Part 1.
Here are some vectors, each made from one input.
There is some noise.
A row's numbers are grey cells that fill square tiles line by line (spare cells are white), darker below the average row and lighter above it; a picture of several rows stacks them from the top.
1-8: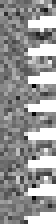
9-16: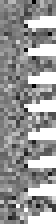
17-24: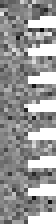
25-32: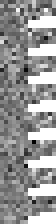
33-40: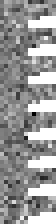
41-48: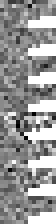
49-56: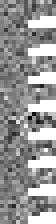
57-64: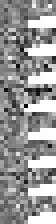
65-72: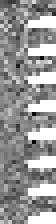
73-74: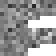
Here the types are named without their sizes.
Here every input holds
a point on a line, together with either a fixed value, or four true/false values.
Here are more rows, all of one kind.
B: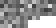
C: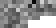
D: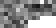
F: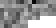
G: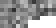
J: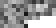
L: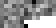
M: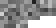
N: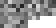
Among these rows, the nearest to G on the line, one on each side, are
F and M.
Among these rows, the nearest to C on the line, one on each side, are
F and N.
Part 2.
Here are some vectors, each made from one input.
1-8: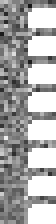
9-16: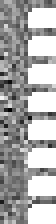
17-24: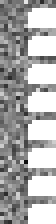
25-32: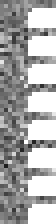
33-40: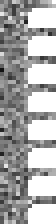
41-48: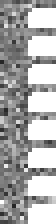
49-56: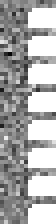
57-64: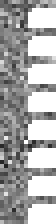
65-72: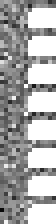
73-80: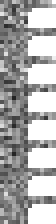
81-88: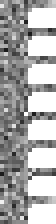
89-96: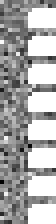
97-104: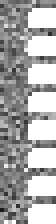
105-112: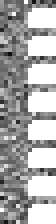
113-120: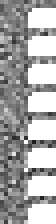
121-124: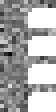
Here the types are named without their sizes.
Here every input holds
either a point on a line, or a node of a tree.
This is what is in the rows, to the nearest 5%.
About 35% of them hold a point on a line. The rest hold a node of a tree.
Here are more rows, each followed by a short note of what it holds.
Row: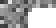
a point on a line
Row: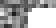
a point on a line
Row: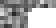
a point on a line
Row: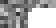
a point on a line
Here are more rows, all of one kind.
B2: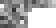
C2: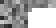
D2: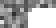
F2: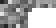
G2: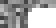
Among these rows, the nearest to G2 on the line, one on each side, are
D2 and F2.
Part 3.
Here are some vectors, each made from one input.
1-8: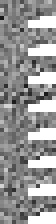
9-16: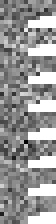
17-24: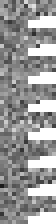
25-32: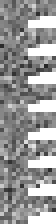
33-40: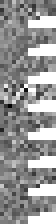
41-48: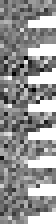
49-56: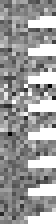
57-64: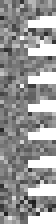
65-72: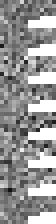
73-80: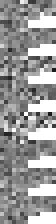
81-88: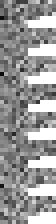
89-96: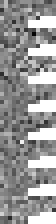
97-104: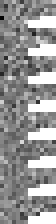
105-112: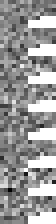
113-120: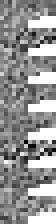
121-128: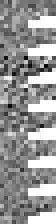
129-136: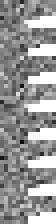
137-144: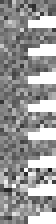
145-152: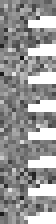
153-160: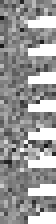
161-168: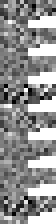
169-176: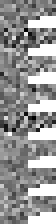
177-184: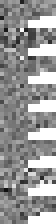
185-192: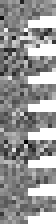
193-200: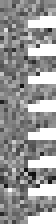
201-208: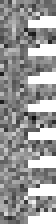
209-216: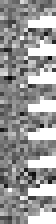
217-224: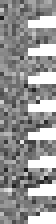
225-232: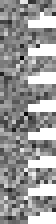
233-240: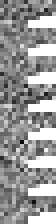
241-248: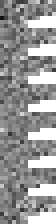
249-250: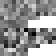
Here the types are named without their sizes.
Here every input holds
a point on a line, together with either a point on a circle, or a fixed value.
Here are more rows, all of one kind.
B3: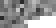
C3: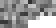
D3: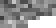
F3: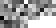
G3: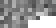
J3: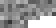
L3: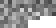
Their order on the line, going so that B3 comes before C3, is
B3, F3, D3, C3, J3, G3, L3.
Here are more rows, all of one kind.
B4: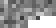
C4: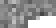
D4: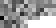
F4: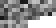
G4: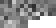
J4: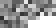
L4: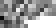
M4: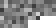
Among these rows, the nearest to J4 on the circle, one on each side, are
D4 and L4.
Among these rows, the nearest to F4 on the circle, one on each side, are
B4 and C4.
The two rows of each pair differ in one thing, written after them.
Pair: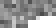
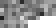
the place on the line
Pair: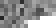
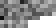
the place on the circle
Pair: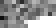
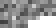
the place on the line
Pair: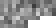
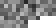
the place on the circle
